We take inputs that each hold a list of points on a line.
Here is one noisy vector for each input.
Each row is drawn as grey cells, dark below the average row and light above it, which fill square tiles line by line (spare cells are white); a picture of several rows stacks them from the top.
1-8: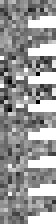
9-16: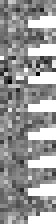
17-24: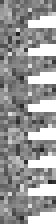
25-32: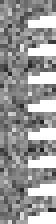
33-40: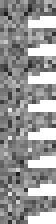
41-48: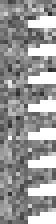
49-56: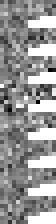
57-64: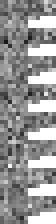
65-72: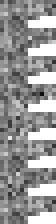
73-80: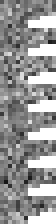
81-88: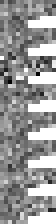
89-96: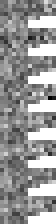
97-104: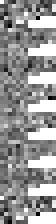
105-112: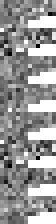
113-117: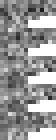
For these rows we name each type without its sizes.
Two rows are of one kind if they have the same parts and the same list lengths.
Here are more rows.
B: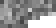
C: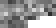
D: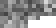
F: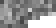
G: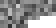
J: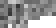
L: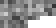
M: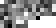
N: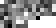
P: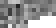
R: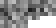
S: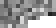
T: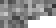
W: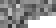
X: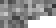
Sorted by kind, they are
B, C, F, G, L, T, W, X
D, J, P, R, S
M, N

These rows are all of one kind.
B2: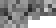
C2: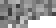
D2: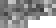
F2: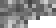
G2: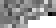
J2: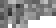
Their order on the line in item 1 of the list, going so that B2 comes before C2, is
B2, D2, F2, J2, C2, G2.
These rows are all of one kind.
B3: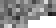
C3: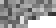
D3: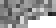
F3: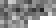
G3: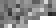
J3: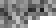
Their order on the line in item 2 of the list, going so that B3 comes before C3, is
B3, G3, D3, C3, F3, J3.
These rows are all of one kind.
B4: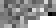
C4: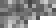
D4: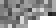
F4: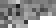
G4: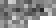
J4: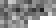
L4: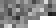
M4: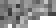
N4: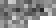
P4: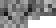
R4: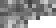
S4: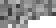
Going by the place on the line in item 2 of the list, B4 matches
L4 and P4.
